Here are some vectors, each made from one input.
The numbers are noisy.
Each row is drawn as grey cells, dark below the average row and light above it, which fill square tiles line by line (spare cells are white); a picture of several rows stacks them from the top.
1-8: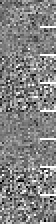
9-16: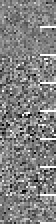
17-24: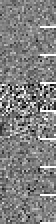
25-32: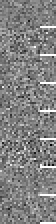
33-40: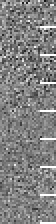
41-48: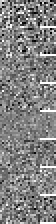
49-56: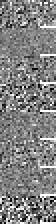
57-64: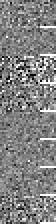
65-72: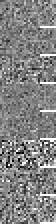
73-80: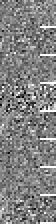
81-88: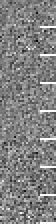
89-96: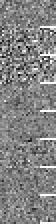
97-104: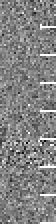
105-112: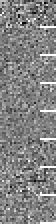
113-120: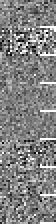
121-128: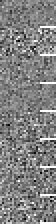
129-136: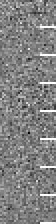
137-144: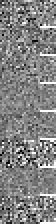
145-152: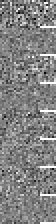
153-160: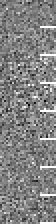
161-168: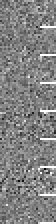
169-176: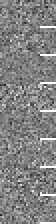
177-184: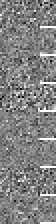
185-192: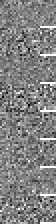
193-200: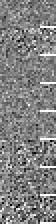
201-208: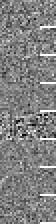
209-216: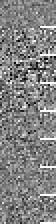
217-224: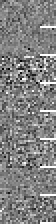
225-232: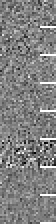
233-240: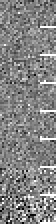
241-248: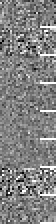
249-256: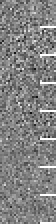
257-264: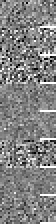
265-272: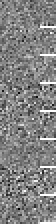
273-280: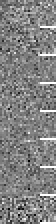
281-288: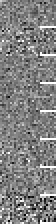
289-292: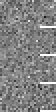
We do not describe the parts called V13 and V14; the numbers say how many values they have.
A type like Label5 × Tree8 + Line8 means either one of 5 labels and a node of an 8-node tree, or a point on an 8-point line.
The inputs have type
(Circle10 + V14) × (Tree10 + V13).
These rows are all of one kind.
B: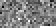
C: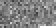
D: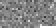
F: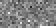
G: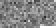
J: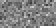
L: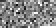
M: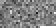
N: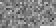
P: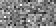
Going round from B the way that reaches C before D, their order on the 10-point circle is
B, F, C, M, N, P, L, G, J, D.
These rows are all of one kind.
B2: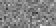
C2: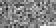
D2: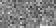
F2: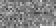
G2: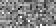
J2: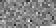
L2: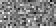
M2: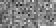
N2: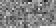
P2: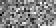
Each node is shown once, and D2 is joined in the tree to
M2.
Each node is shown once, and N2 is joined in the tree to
F2, L2 and M2.
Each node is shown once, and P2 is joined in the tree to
F2 and J2.
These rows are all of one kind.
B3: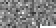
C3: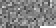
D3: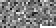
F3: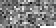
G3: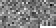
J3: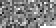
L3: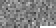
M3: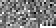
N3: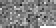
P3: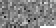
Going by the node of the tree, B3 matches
C3, D3, L3 and P3.
